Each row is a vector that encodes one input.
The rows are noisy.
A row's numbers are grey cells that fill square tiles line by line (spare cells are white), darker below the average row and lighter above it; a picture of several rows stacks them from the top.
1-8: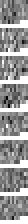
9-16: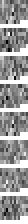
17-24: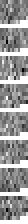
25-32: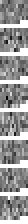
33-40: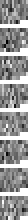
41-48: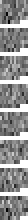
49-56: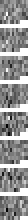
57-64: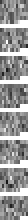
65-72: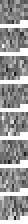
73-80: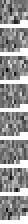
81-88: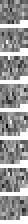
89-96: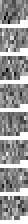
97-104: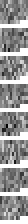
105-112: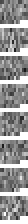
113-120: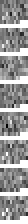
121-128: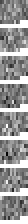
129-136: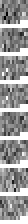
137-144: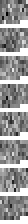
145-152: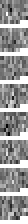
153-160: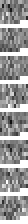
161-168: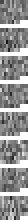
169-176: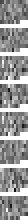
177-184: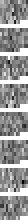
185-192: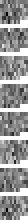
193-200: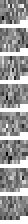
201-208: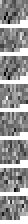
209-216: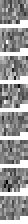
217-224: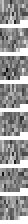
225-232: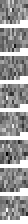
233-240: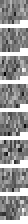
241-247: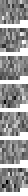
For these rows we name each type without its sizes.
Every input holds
three true/false values, together with a list of points on a line.
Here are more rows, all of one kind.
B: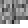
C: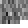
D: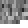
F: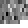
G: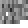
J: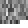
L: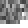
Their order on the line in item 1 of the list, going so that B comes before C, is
D, J, G, B, C, F, L.
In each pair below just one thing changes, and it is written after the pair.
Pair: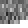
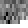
one of the three true/false values
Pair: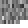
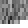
the place on the line in item 1 of the list
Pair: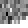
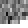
the place on the line in item 1 of the list
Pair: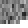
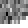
the place on the line in item 1 of the list
